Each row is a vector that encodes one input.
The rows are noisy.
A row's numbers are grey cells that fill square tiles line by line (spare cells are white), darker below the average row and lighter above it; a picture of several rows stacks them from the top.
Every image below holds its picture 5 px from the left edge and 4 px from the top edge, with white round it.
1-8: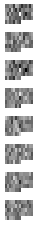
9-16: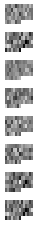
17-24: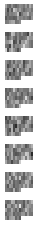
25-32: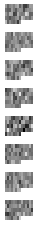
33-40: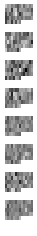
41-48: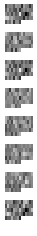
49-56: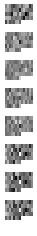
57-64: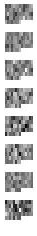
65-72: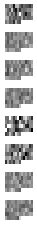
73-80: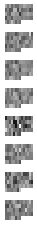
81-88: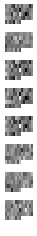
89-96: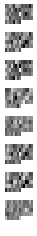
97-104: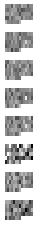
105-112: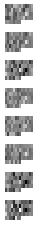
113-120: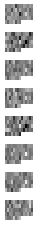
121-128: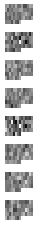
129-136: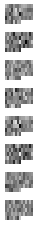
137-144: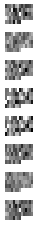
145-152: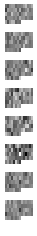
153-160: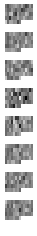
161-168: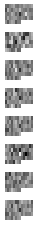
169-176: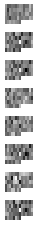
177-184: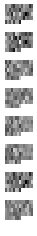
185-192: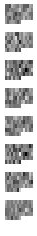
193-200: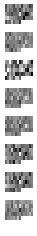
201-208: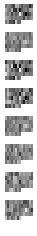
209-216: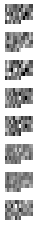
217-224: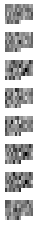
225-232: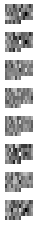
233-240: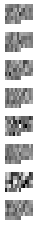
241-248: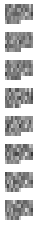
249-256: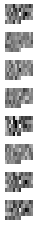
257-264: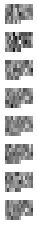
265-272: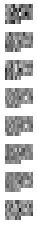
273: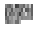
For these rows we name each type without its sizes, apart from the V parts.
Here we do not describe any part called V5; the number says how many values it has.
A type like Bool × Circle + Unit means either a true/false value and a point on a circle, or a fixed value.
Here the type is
List(Bool × (Line + V5)).
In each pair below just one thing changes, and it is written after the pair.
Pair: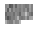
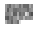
the place on the line in item 1 of the list
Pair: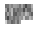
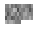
the true/false value in item 1 of the list
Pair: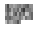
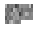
the true/false value in item 2 of the list
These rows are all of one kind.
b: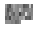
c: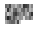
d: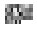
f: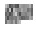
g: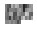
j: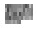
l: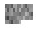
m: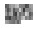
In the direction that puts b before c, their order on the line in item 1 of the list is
g, b, d, m, c, l, j, f.
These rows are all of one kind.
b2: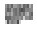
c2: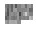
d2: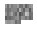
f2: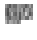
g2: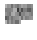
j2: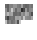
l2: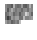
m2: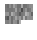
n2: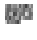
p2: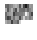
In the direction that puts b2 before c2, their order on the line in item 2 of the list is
g2, j2, b2, m2, l2, d2, p2, c2, n2, f2.
